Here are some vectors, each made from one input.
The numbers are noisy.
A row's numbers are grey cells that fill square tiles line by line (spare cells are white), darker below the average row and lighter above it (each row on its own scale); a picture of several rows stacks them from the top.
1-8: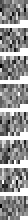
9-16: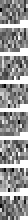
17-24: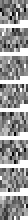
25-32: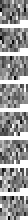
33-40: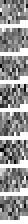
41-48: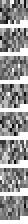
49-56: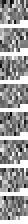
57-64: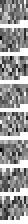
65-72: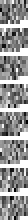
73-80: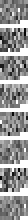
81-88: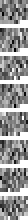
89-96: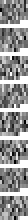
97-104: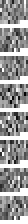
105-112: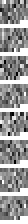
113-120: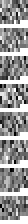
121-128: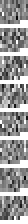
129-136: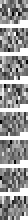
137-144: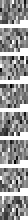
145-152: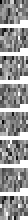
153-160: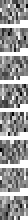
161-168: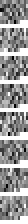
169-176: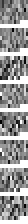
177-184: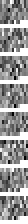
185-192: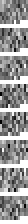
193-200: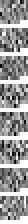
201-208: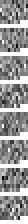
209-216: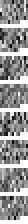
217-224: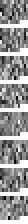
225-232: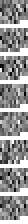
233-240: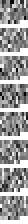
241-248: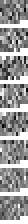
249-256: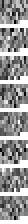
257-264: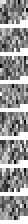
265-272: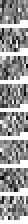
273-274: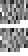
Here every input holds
one of 7 labels, together with either a point on an 11-point line, or a point on a 12-point line.
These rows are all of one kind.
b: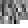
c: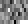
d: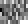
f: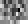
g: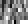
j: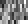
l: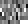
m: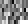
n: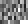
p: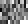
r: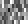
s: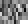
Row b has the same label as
g, n, p and s.
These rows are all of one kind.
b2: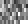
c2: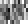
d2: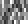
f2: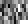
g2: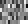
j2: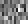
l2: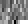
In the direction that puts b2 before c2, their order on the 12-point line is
f2, d2, l2, g2, b2, j2, c2.
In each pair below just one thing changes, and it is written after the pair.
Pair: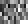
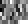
the label
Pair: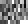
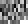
the place on the 12-point line
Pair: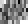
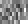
the label
